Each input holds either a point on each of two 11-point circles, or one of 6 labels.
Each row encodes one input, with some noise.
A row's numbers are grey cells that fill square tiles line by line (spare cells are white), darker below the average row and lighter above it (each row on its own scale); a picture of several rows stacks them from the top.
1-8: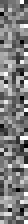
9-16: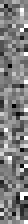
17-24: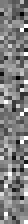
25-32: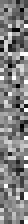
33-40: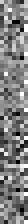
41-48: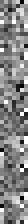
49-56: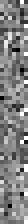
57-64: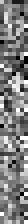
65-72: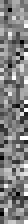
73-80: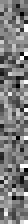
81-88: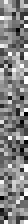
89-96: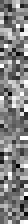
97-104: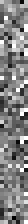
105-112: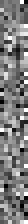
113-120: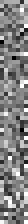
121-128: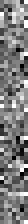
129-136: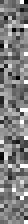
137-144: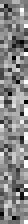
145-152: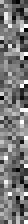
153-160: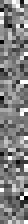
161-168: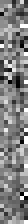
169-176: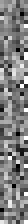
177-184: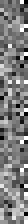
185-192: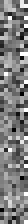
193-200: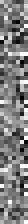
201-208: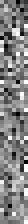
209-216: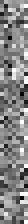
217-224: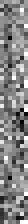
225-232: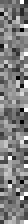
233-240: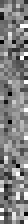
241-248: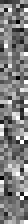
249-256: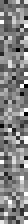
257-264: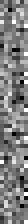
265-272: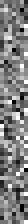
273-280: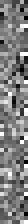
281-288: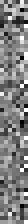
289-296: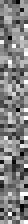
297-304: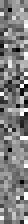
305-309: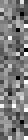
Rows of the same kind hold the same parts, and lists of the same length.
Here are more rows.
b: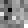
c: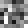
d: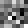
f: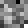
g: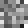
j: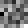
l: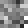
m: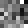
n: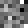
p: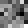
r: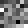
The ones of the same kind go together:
b, g
c, d, f, j, l, m, n, p, r

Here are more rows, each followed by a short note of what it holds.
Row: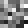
a point on each of two 11-point circles
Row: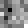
one of 6 labels
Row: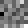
a point on each of two 11-point circles
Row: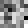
one of 6 labels
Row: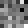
a point on each of two 11-point circles
